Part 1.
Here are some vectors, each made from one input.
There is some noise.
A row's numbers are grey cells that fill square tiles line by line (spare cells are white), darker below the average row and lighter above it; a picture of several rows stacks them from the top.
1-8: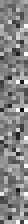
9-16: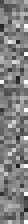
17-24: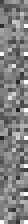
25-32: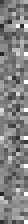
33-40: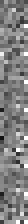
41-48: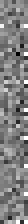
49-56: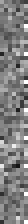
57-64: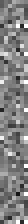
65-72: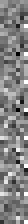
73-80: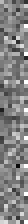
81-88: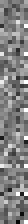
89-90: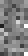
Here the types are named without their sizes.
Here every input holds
a point on a line, together with either a point on a circle, or a fixed value.
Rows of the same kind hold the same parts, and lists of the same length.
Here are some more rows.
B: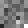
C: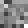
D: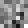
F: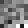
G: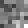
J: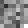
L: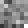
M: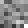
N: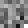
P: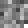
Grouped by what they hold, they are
B, C, F, G, L, M
D, J, N, P

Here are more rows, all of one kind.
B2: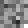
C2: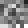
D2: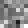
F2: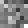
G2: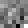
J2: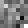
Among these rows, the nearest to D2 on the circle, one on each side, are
B2 and C2.
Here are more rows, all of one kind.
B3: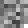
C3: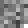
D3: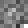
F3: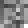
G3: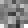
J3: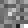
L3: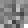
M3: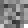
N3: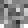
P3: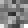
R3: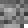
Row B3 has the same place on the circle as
C3, F3, L3 and M3.
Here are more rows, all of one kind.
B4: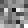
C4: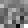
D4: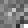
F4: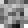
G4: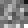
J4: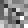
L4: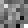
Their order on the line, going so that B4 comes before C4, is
G4, B4, J4, D4, C4, L4, F4.
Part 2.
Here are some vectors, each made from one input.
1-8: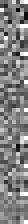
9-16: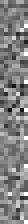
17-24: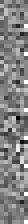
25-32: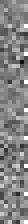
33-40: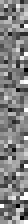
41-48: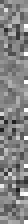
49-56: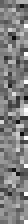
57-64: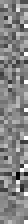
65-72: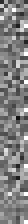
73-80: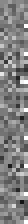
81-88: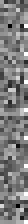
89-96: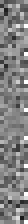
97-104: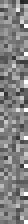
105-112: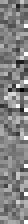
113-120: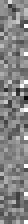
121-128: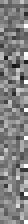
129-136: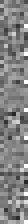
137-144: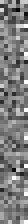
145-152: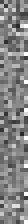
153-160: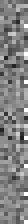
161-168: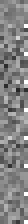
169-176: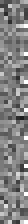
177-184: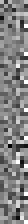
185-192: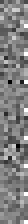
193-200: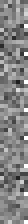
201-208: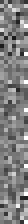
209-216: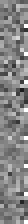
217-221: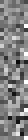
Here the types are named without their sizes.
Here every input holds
either a point on a circle, or a point on a line.
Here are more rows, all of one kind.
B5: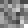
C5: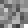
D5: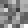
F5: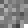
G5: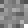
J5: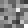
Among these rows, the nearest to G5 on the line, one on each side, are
C5 and F5.
